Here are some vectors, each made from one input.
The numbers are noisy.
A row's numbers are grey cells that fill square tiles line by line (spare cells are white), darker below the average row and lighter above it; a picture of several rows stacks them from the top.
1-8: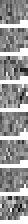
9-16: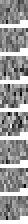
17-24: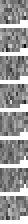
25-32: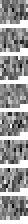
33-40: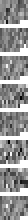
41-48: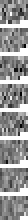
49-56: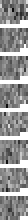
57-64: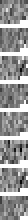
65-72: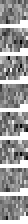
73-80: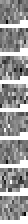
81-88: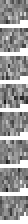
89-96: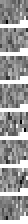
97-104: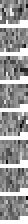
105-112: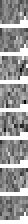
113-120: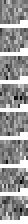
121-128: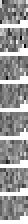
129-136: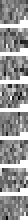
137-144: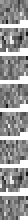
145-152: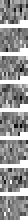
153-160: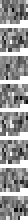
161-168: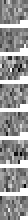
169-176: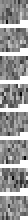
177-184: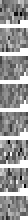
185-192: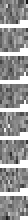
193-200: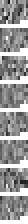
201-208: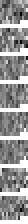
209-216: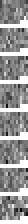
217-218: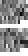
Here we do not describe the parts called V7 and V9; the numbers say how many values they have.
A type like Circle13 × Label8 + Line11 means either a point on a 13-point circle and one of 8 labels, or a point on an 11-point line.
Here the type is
Bool × Bool × Bool × (Line6 + V7) + Line3 × Line5 + V9.
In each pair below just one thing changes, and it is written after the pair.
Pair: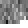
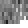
the place on the 6-point line
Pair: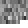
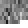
one of the three true/false values
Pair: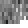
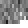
the place on the 6-point line
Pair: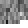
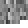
one of the three true/false values
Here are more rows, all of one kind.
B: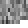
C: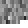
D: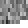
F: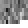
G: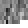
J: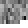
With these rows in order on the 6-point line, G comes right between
C and F.
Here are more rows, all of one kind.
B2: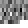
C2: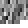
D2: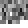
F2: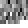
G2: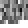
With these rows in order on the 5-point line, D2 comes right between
B2 and G2.
